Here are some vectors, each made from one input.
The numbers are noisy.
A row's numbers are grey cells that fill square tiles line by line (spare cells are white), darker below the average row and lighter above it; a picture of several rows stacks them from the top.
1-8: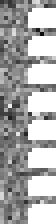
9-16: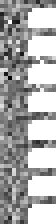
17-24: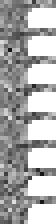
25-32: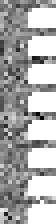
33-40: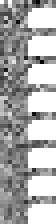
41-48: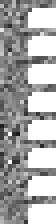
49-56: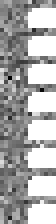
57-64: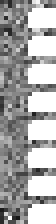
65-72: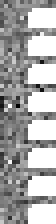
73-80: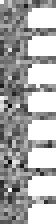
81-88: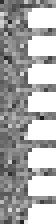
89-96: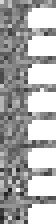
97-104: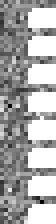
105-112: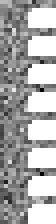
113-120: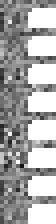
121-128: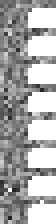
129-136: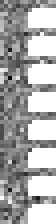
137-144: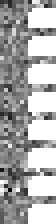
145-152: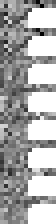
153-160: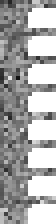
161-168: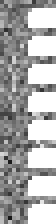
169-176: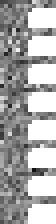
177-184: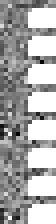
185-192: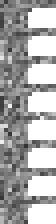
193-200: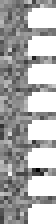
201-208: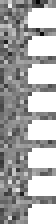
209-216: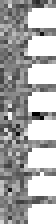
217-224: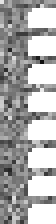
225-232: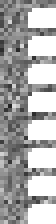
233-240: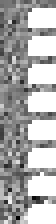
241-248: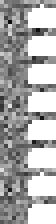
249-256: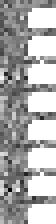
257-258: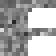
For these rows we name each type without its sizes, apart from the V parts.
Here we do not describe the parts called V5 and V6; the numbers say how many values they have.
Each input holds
either a point on each of two lines and a true/false value, or a value of V5 and a value of V6.
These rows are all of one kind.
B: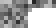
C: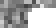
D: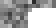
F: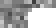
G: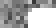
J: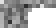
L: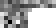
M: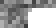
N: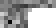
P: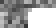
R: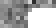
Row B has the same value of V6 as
J, M, N and R.
